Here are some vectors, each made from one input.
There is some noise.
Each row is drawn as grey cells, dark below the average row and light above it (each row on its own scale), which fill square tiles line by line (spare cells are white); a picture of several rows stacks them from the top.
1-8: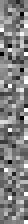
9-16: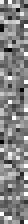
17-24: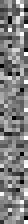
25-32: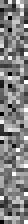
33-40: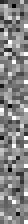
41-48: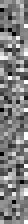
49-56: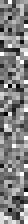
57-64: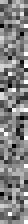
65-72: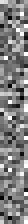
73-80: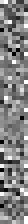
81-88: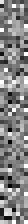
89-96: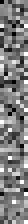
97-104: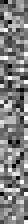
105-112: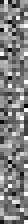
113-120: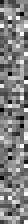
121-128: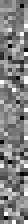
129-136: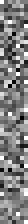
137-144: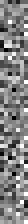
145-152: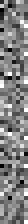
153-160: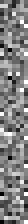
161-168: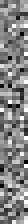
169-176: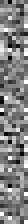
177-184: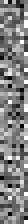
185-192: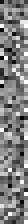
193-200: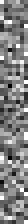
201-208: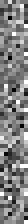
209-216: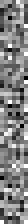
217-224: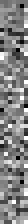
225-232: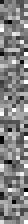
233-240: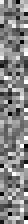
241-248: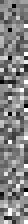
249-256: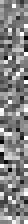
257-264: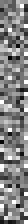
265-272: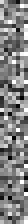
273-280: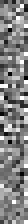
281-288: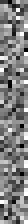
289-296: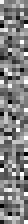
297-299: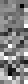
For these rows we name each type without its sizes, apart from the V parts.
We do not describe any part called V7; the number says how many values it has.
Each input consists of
a value of V7, together with either a point on a line, or a node of a tree.
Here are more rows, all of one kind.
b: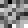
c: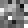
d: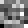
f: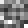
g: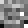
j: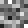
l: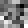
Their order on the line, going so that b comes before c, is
b, c, g, d, f, l, j.
